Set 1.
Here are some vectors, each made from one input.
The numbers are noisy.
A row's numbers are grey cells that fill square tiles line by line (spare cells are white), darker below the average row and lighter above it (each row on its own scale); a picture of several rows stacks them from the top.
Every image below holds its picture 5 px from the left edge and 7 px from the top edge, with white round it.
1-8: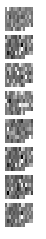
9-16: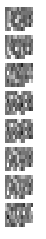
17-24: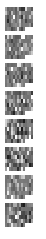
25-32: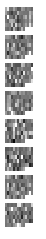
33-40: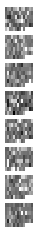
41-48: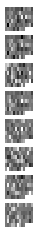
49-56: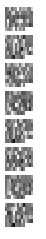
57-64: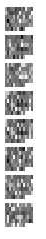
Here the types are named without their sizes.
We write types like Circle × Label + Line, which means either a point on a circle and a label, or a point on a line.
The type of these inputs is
Circle.
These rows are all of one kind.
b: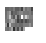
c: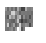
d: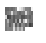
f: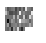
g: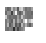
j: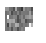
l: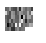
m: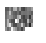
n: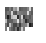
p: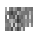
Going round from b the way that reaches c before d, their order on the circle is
b, n, m, c, d, g, f, l, p, j.
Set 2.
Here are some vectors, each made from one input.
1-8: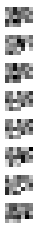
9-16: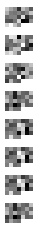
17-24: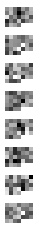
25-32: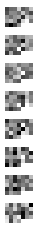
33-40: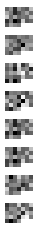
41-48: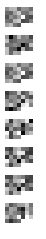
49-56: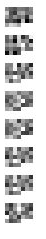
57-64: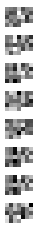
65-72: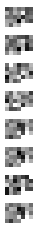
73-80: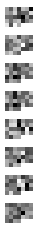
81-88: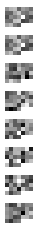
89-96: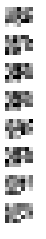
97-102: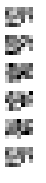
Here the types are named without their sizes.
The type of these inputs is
Bool × Bool × Bool × Bool.
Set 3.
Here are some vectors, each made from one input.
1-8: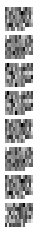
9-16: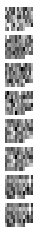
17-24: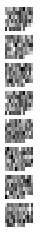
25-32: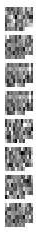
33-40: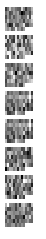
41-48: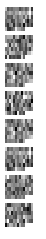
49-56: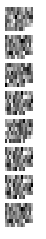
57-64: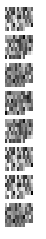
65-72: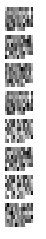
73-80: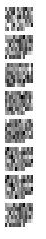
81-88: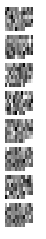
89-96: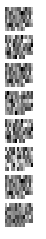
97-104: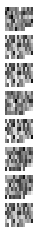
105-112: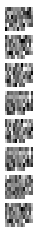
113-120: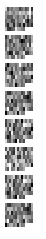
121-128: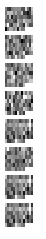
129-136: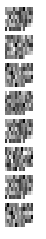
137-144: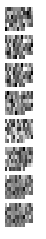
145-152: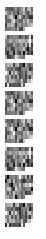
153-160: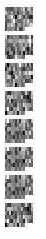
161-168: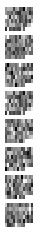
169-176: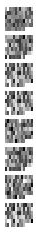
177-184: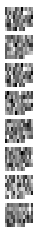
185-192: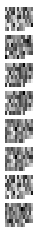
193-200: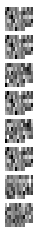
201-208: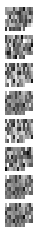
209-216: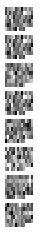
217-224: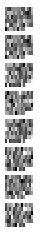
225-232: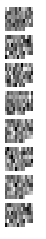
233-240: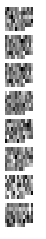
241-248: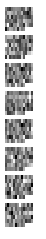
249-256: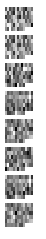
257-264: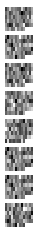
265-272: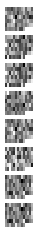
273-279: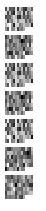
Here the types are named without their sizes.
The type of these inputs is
Label.
